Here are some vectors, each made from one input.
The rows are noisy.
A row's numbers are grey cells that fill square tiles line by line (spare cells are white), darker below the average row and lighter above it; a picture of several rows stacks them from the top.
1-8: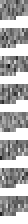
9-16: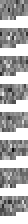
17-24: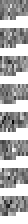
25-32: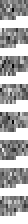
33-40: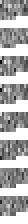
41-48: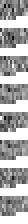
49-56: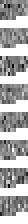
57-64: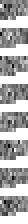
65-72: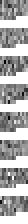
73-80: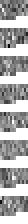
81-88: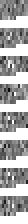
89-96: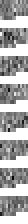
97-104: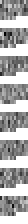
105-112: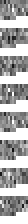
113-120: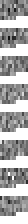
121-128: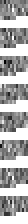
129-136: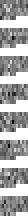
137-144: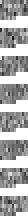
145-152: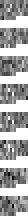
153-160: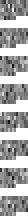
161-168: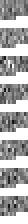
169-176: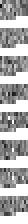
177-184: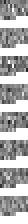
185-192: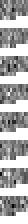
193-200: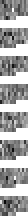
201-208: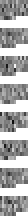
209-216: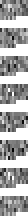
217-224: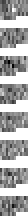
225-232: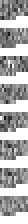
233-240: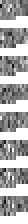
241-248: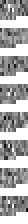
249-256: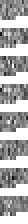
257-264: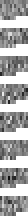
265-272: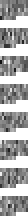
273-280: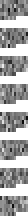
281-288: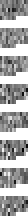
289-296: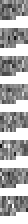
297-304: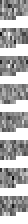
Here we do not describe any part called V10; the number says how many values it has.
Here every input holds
a point on a 7-point line, together with either a point on a 5-point line and a true/false value, or a value of V10.
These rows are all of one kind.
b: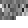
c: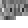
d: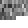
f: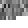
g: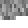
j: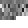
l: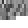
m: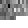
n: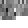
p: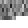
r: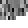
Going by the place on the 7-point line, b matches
d, f, j and m.
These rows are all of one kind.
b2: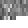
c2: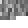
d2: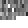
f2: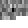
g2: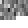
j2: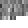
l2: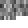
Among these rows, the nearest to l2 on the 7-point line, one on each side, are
b2 and g2.
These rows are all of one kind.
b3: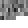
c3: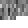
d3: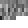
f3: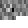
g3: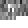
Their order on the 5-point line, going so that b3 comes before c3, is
f3, b3, d3, c3, g3.
